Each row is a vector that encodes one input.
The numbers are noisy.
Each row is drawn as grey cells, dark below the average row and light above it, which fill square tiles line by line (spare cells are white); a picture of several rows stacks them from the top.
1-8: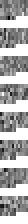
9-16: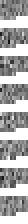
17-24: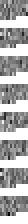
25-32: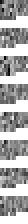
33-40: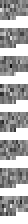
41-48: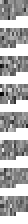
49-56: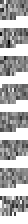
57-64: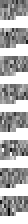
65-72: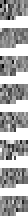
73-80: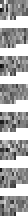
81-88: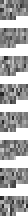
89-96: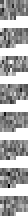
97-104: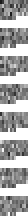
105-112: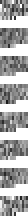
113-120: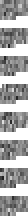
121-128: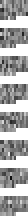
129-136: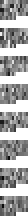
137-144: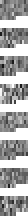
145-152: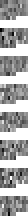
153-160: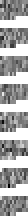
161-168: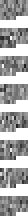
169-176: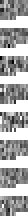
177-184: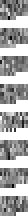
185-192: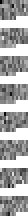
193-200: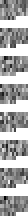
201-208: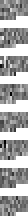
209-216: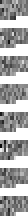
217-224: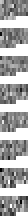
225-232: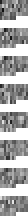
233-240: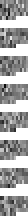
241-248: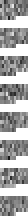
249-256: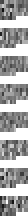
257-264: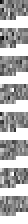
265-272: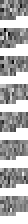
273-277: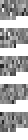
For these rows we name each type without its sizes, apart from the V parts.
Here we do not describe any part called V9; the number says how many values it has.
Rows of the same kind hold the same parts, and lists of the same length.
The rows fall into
3 kinds.
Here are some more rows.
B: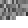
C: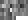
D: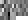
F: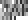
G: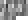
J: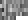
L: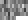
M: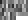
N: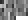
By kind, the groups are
B, D, G, L
C, J, M, N
F

